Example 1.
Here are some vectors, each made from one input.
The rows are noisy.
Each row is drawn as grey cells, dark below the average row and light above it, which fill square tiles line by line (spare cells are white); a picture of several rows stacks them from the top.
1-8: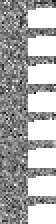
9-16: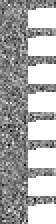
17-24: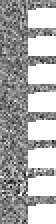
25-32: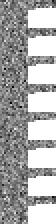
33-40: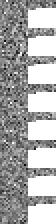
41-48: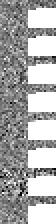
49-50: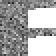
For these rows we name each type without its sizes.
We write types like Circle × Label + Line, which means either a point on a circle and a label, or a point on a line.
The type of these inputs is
Line × (Tree + Unit).
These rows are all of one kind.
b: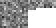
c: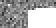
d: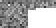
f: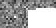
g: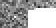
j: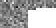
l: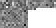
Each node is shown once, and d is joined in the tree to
c, g and l.
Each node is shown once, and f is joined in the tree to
l.
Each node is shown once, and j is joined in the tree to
c.
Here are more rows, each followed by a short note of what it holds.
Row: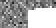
a point on a line
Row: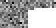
a point on a line
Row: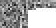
a point on a line and a node of a tree
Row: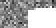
a point on a line
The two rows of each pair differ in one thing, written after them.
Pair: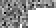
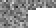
the node of the tree
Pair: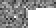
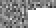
the place on the line
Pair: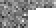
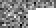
the place on the line
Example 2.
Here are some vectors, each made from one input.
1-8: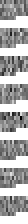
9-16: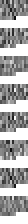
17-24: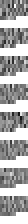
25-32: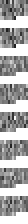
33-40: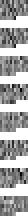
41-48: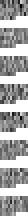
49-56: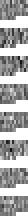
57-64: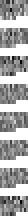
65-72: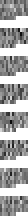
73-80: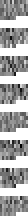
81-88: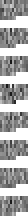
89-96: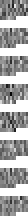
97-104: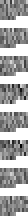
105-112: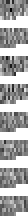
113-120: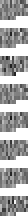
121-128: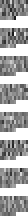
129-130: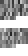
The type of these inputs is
Line7 + Line8.
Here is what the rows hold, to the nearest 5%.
About 60% of them hold a point on a 7-point line. The rest hold a point on an 8-point line.
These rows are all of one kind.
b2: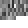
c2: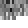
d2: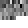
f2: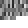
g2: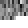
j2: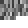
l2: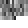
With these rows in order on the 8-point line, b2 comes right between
f2 and l2.
